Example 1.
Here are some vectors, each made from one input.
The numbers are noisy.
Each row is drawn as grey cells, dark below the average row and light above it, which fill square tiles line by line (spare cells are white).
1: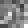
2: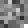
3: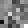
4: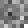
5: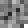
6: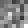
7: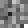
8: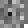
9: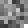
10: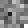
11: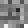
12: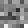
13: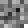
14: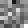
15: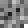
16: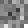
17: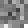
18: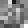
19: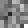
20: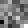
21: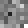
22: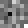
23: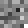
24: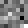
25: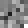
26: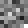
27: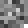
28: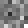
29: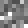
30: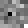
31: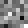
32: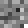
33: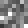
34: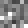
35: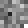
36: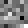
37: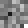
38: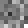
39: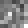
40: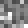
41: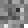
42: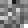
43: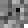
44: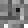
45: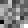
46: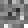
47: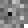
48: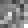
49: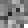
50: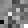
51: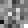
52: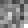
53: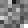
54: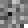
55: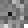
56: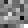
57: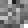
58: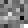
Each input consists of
either a point on an 8-point circle, or a point on a 6-point line.
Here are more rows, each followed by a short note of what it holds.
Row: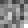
a point on a 6-point line
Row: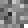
a point on an 8-point circle
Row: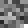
a point on a 6-point line
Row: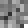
a point on an 8-point circle
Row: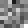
a point on a 6-point line
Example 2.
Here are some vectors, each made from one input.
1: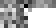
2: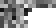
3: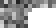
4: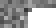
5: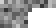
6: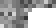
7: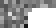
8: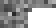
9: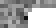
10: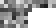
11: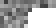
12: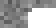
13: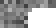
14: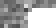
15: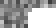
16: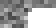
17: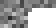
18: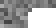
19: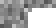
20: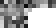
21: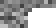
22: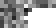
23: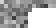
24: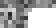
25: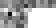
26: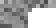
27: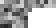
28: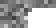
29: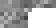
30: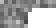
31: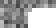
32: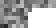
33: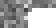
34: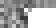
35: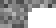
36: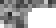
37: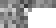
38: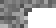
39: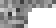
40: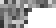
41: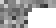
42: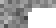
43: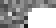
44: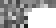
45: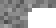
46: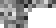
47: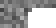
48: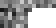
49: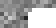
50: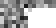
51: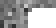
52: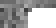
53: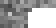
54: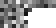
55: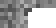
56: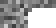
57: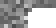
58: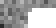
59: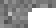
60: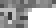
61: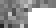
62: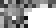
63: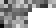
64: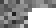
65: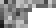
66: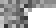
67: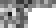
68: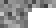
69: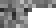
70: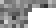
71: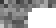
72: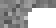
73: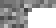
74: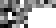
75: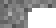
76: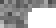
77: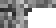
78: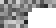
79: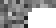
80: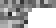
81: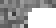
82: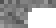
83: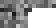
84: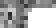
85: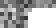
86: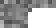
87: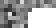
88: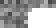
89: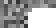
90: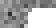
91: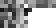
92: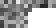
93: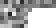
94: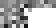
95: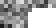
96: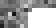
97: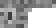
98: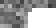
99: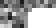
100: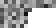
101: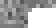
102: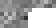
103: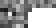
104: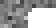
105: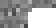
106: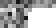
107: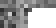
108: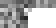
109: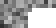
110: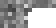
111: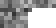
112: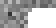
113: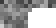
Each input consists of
either one of 8 labels, or three true/false values.
